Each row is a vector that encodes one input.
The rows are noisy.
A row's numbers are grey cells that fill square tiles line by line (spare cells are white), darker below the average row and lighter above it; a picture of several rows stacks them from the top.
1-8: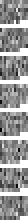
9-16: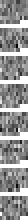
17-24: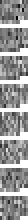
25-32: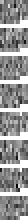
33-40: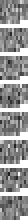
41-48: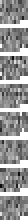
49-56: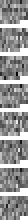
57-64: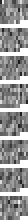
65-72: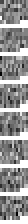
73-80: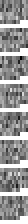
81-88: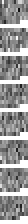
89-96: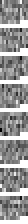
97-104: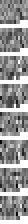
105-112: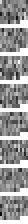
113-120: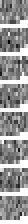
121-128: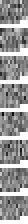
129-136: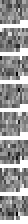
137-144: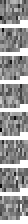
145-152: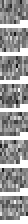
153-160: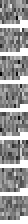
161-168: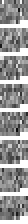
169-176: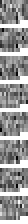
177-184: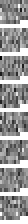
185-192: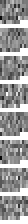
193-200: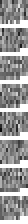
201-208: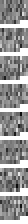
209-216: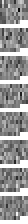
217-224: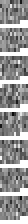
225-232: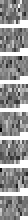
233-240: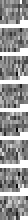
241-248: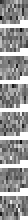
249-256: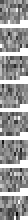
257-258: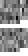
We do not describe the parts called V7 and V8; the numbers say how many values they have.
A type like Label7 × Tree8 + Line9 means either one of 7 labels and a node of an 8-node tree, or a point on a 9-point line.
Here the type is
(Label6 × Line6 + Line9) × V7 × V8.
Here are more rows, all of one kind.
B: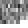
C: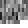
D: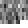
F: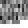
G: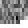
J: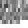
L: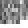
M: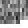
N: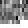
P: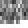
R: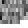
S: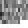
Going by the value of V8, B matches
F and R.
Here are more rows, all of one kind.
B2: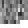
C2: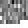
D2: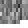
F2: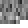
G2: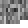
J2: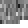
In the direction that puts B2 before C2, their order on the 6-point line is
G2, J2, D2, B2, C2, F2.
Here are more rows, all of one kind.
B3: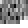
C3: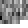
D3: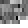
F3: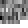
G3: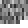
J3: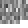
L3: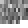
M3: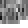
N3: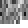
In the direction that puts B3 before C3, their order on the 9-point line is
M3, F3, D3, G3, B3, L3, N3, J3, C3.
